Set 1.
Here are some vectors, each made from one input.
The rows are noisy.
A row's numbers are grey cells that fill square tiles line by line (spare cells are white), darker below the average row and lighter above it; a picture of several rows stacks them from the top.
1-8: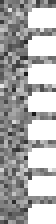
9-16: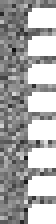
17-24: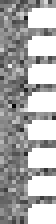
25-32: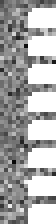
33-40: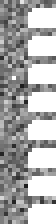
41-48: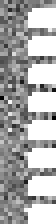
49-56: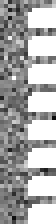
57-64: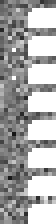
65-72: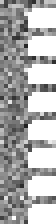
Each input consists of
either a point on a 9-point line, or three true/false values.
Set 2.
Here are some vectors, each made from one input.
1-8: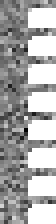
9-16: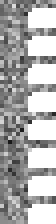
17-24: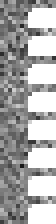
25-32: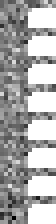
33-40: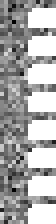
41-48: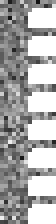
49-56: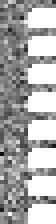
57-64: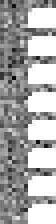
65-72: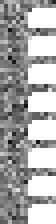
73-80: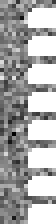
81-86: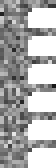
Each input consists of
either a point on a 9-point line, or three true/false values.
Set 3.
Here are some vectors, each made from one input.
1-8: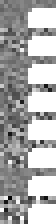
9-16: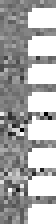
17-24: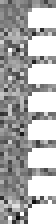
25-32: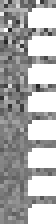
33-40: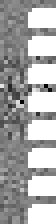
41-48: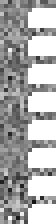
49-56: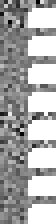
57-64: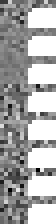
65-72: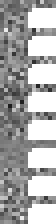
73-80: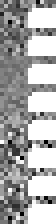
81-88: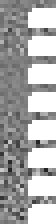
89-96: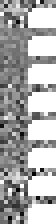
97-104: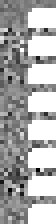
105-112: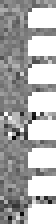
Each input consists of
either a fixed value, or a node of a 13-node tree and a true/false value.
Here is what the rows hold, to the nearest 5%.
About 5% of them hold a fixed value. The rest hold a node of a 13-node tree and a true/false value.
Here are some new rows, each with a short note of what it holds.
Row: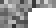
a fixed value
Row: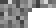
a node of a 13-node tree and a true/false value
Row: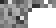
a node of a 13-node tree and a true/false value
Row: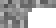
a node of a 13-node tree and a true/false value
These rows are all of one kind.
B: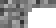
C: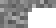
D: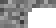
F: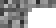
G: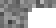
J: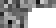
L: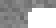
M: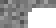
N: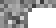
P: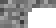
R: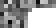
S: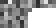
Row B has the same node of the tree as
C, D and P.
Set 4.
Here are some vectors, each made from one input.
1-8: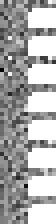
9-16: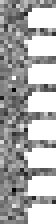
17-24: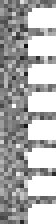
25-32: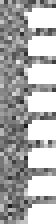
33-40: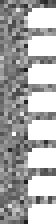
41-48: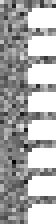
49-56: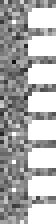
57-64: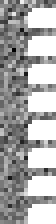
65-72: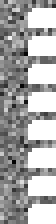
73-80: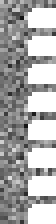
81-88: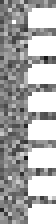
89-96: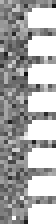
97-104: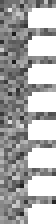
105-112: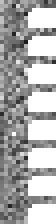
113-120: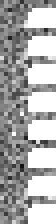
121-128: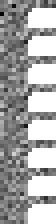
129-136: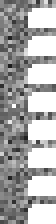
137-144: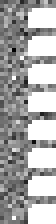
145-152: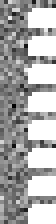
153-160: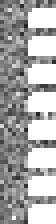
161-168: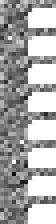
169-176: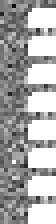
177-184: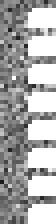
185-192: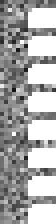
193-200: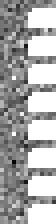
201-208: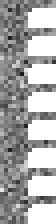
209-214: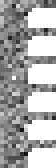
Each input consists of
either a point on a 9-point line, or three true/false values.
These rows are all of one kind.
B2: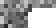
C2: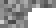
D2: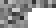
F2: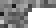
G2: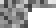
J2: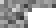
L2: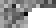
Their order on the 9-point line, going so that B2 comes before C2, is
F2, B2, L2, C2, D2, J2, G2.
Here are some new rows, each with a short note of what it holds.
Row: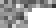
a point on a 9-point line
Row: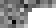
three true/false values
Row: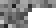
a point on a 9-point line
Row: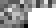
three true/false values
